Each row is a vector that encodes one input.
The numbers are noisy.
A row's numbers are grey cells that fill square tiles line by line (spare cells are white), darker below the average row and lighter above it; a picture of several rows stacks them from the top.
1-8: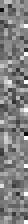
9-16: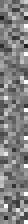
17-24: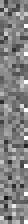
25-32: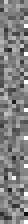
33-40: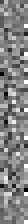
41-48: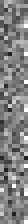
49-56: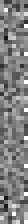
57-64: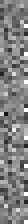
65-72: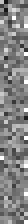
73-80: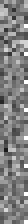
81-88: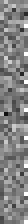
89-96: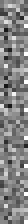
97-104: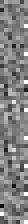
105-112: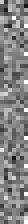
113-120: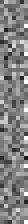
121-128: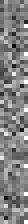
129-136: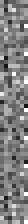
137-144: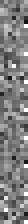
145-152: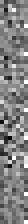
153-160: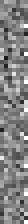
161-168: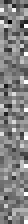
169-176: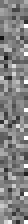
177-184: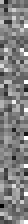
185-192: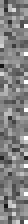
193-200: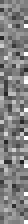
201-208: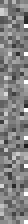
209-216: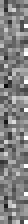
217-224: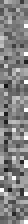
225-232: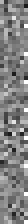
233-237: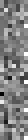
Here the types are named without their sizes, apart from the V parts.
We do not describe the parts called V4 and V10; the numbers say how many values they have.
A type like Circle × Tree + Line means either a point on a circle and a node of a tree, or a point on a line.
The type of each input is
Bool × Circle + Unit + V4 × V10.
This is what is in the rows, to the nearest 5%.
About 35% of them hold a point on a circle and a true/false value. About 5% of them hold a fixed value. The rest hold a value of V4 and a value of V10.
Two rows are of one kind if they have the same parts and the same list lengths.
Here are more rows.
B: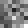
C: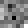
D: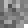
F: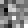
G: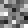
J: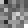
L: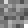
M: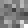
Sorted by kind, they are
B
C, D, G, L, M
F, J

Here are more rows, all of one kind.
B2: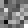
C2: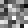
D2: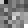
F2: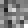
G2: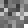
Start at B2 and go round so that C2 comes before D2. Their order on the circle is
B2, F2, G2, C2, D2.
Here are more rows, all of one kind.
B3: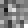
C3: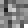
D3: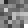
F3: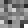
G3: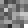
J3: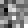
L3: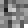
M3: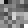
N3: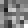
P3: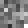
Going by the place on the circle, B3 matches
G3, J3, N3 and P3.
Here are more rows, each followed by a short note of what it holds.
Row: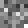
a point on a circle and a true/false value
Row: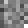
a value of V4 and a value of V10
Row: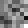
a fixed value
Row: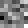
a fixed value
